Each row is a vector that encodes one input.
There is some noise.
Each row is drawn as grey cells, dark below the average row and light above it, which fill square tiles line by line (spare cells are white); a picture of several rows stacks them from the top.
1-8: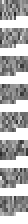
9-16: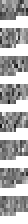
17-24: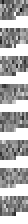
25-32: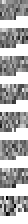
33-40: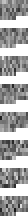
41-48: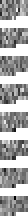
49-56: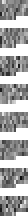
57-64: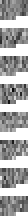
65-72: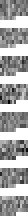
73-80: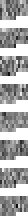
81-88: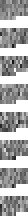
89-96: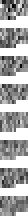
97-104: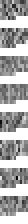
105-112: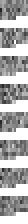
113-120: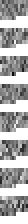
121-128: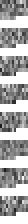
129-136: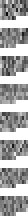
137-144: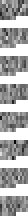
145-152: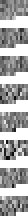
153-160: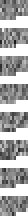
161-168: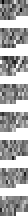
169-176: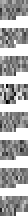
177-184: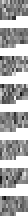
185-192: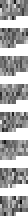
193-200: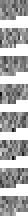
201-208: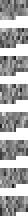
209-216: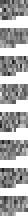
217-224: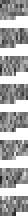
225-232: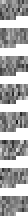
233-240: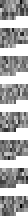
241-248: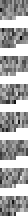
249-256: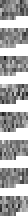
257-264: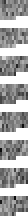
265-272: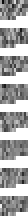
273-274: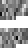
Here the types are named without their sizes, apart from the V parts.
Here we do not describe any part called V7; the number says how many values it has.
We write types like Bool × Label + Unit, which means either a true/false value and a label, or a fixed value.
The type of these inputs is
List(Bool × V7).
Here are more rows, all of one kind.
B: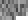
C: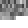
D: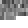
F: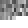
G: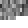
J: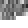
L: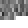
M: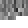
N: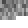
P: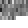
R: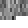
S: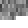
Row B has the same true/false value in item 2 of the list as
D, N and R.
